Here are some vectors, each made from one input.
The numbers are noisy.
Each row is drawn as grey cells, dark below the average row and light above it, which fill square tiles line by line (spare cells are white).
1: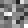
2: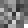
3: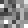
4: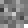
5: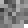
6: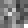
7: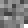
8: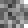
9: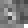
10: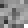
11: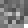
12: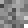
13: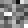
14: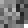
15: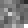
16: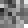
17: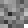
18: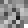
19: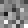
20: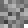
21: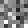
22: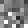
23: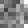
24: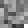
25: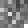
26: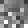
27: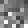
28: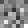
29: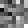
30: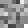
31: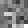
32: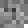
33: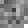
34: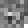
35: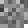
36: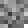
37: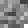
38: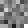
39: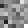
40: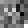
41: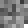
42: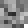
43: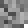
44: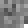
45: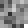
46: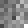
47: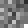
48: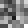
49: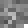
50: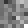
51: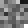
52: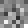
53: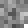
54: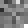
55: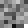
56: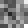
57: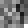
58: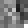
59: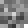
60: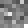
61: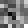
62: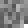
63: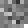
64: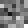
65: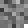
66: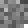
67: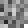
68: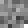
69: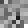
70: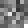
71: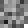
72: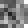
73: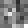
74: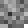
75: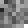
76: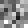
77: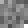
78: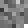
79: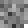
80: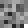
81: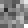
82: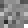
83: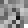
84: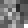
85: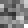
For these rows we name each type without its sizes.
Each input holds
a node of a tree, together with either a fixed value, or four true/false values.
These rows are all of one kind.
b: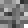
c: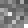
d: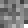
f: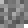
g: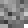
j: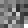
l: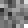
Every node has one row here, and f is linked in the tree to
b, c and d.
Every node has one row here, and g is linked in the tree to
b.
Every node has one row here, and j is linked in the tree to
c.
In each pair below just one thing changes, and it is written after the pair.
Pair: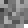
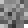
the node of the tree
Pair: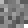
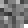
the node of the tree
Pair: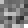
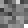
the node of the tree
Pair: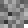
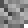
one of the four true/false values
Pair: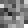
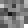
one of the four true/false values
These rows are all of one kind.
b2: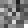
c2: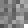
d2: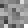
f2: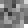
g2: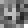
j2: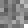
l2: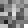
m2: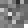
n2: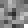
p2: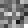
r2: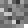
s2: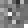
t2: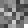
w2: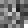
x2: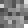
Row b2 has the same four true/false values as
c2, j2, m2 and s2.
